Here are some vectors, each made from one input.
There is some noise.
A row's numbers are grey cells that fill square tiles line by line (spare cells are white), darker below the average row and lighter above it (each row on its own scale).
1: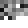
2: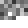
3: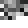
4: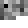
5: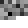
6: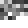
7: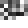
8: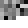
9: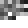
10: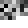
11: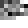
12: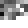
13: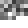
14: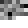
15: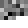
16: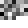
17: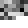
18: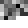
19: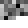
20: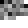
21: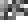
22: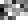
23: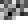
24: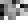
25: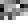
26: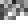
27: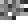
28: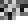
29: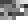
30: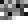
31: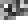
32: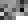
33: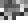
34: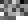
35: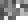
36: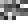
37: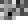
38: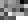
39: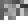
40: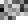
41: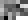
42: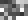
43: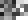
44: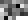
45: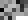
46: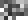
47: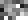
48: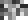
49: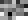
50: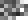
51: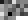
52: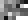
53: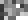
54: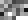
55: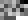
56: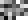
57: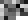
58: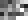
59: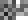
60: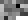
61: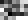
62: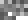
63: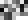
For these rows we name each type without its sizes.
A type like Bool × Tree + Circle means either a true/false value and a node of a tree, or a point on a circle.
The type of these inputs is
Bool × Bool × Bool × Bool × Label.
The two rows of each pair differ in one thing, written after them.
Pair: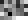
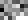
the label
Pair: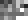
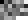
the label
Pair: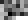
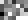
the label
